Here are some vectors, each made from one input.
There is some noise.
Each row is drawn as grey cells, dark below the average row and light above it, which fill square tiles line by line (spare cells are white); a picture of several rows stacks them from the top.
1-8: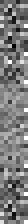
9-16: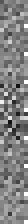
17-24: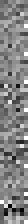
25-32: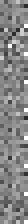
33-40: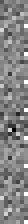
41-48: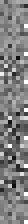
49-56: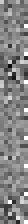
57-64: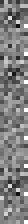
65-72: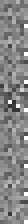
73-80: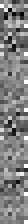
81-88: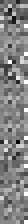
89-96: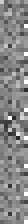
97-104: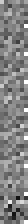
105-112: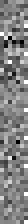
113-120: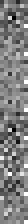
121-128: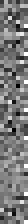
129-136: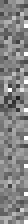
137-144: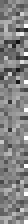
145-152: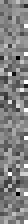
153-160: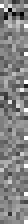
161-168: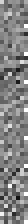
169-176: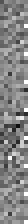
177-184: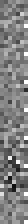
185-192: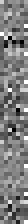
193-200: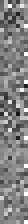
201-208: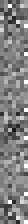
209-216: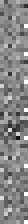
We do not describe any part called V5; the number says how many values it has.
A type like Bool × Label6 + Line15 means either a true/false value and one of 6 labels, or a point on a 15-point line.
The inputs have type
List3(Line4) + V5 × V5.
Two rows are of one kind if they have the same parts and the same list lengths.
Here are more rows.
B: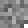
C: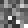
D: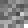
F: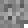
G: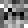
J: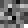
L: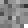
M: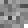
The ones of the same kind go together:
B, L
C, J
D
F, M
G

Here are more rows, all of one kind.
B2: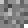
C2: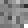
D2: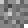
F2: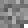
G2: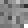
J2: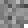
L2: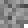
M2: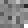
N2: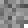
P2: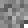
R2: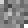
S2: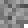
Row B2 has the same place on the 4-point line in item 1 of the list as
D2 and R2.
